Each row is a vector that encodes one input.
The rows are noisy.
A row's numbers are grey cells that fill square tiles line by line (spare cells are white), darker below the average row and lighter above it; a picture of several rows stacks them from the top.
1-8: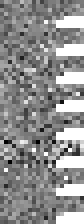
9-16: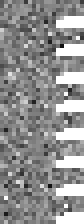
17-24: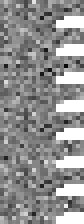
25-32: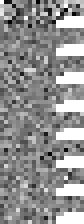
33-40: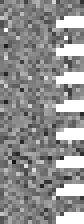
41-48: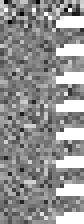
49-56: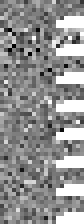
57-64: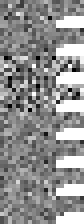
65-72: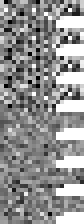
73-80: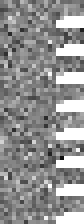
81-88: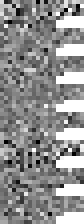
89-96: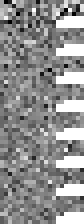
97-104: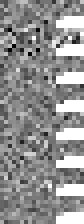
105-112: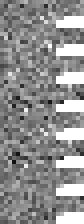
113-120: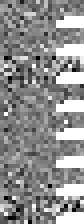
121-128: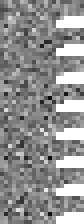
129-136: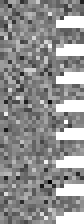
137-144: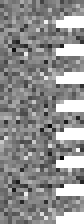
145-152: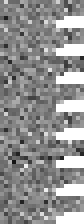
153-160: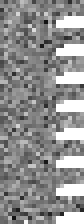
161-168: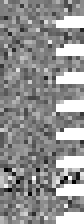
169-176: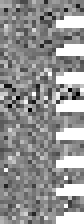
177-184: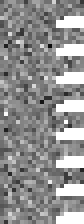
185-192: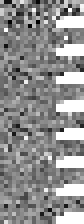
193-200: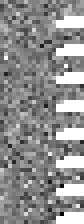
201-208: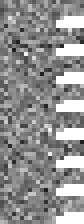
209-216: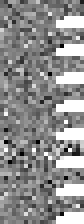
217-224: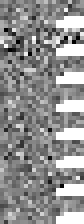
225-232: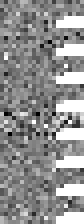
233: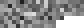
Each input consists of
a node of a 20-node tree and a true/false value.
